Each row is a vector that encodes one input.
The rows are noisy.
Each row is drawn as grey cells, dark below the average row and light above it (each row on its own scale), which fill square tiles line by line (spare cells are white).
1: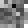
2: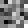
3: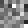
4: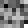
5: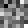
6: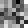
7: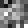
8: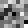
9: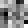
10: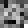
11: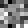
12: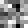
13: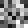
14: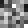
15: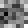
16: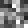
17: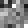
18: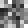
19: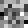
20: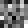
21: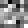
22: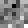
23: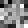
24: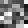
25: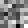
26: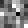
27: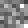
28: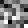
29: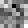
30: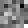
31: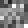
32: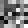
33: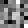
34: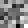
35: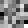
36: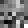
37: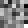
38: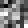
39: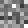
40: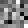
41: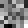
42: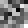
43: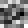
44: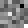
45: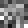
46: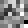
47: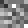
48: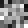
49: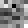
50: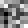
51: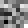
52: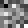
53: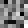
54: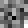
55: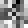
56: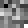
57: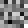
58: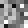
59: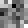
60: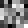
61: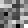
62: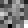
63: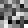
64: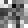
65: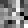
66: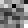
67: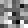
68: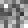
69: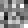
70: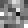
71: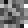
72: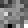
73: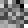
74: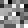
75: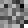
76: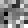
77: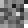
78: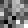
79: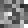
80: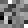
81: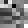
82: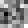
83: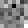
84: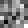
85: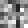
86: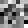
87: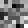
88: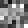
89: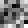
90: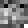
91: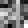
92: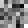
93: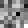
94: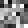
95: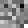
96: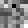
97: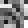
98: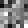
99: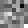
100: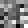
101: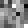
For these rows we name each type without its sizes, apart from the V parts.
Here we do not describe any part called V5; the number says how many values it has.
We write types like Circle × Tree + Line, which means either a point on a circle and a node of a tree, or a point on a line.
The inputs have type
Line × (Line + V5).
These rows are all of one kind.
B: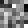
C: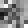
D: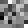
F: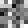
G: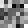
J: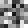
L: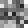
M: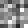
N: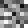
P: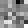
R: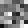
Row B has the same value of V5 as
C and D.
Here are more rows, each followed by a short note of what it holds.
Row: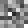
a point on a line and a value of V5
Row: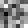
a point on each of two lines
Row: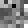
a point on each of two lines
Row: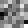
a point on a line and a value of V5
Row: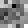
a point on a line and a value of V5
